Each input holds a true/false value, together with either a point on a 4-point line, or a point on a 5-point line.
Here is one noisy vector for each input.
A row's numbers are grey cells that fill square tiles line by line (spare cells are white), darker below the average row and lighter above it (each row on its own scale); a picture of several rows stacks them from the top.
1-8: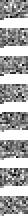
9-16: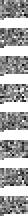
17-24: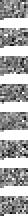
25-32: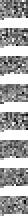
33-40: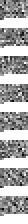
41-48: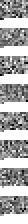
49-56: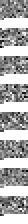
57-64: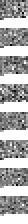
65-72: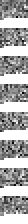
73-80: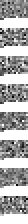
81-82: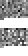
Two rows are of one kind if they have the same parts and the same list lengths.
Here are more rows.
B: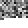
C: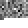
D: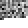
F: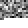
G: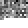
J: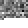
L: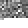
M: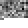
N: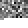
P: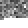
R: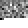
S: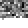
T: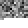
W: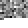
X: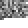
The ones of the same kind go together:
B, C, F, G, L, M, N, P, T
D, J, R, S, W, X

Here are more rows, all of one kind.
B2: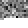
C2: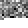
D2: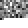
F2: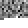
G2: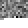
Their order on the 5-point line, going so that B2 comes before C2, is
G2, B2, F2, C2, D2.
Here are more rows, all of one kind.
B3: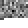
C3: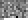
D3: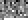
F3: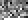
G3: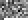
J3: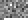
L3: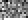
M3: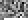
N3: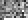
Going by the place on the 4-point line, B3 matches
D3, G3 and N3.
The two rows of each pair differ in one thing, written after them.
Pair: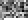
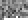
the true/false value
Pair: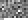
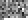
the place on the 5-point line
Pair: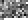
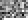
the place on the 5-point line
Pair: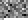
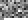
the true/false value
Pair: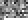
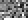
the true/false value
